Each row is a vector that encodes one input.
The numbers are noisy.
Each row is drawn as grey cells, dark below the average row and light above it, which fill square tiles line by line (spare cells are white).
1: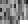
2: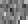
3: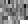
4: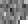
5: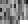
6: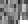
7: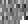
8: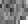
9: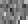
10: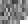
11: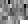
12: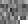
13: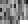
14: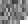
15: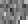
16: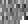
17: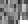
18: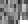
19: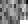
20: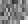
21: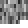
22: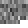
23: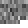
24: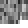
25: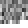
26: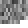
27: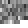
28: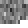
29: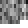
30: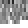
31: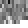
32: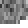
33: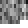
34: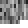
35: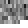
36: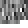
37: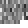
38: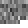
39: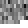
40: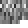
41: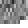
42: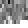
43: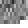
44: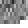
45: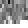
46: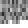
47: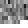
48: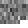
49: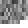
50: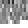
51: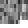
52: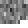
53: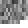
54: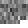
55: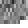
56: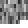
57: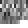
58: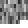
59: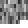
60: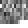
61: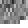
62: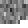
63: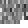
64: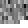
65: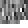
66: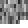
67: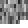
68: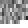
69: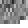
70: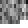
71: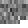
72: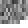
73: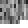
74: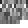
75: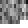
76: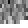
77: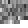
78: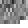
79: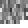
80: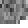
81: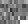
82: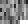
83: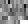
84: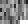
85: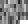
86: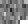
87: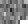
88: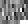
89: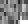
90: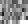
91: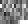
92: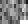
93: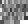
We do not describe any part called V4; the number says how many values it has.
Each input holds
either a true/false value and a value of V4, or a list of up to two points on a 5-point line.
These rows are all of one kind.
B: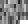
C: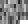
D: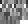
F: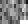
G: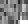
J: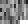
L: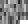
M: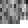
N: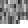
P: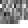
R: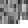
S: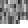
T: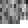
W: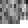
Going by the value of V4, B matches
C, L, N and S.
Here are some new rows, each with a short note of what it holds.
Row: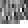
the empty list
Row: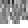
a list of two items
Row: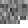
a list of one item
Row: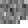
a list of one item
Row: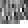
the empty list
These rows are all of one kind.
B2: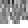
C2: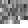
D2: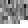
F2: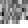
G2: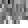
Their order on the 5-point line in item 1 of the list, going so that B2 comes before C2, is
F2, B2, G2, D2, C2.
